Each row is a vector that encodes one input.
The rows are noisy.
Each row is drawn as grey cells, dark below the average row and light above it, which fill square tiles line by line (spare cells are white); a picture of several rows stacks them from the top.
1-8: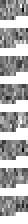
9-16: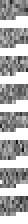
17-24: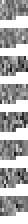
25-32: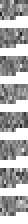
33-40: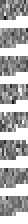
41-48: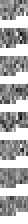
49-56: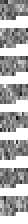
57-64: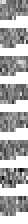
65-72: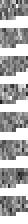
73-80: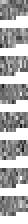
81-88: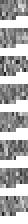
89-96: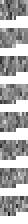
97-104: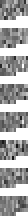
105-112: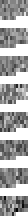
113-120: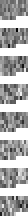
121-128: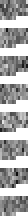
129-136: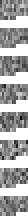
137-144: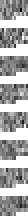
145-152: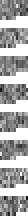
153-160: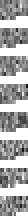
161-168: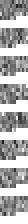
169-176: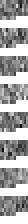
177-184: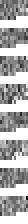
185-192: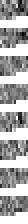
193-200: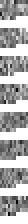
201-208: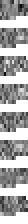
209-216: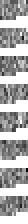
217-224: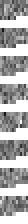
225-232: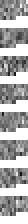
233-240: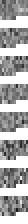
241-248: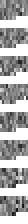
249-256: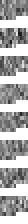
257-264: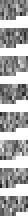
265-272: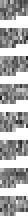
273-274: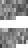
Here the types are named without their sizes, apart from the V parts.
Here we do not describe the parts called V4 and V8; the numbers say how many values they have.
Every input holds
a point on a line, a true/false value and a value of V4, together with either a point on a circle, or a value of V8.
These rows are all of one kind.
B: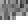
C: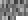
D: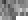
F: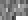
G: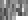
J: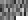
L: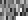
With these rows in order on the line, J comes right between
G and L.
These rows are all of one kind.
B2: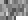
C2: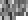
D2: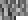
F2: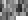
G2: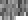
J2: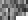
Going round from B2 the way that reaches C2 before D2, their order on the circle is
B2, F2, J2, G2, C2, D2.
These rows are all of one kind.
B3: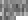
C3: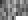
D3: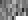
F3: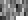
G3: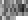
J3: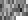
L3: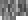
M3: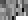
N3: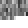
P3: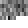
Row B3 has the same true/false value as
F3, G3, J3 and P3.
